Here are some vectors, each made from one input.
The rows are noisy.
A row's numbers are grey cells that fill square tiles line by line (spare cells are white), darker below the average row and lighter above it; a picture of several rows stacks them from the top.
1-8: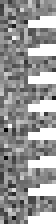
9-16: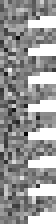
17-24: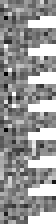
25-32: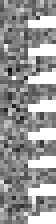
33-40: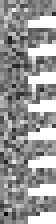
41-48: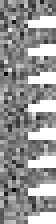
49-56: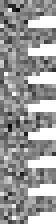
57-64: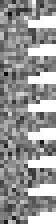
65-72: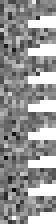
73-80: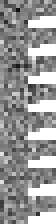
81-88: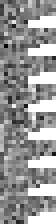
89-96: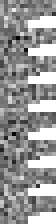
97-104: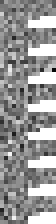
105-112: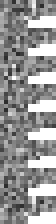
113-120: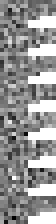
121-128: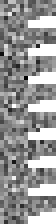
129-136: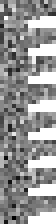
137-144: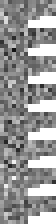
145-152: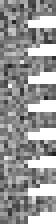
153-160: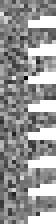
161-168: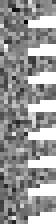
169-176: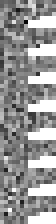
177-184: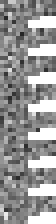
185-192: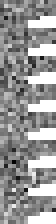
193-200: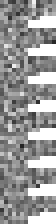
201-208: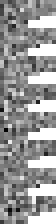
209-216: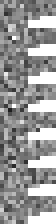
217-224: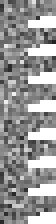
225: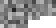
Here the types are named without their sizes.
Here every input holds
a point on a line, together with either a fixed value, or three true/false values.
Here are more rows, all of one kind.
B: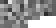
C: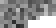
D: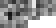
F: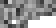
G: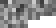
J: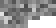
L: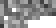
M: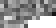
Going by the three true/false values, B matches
F and G.
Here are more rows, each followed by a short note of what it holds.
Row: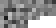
a point on a line and three true/false values
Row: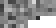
a point on a line
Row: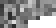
a point on a line
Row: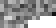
a point on a line and three true/false values
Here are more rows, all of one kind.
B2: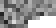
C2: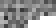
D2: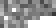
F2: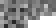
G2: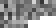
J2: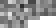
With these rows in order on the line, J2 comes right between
C2 and D2.
